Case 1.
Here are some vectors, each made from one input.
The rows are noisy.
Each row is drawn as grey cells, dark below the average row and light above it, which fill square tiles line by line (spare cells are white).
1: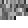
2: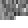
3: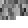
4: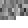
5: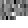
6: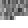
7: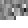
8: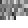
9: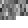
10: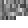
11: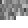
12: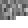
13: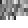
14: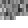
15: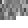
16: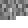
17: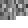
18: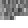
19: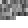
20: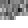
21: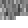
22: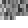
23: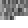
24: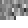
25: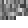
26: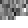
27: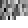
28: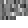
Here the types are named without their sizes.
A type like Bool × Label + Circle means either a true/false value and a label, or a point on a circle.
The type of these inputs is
Label.
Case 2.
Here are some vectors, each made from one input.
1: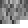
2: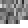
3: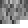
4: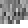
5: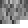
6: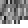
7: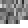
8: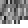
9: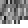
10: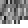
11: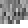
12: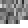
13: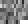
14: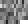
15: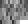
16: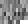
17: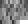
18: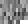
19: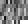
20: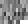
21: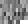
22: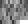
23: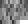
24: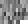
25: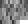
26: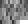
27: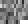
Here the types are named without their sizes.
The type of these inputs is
Label.
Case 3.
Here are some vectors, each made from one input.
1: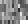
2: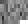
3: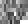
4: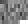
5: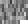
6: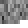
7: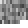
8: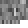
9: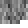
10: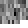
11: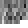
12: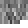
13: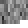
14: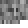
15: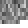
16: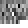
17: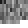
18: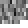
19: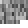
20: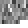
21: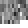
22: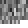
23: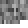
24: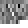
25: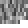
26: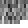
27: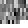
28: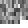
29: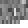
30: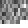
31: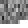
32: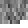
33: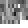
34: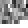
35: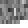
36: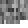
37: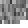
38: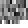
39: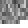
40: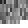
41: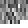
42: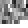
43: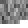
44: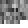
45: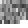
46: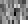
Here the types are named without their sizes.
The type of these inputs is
Line.
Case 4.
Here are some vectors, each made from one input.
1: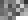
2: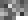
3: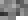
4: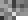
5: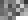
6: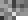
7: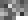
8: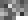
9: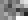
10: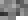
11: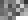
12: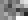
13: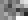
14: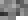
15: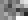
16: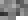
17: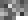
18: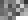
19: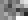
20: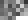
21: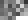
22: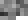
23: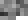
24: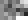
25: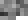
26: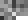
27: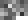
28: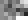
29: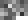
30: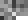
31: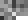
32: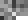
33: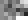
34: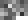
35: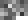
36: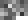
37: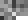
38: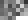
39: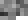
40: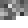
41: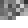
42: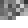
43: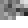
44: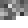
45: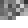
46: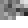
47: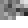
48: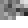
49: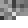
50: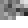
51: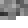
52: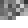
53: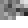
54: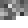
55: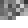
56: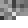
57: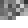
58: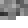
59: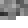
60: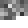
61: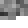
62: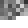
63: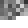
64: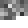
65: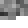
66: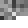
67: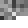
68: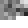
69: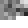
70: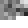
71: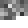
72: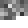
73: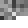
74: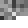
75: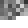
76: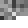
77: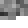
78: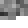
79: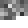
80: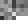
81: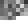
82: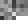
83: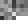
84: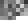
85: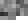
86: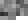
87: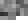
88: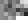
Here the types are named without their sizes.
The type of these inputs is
Label.
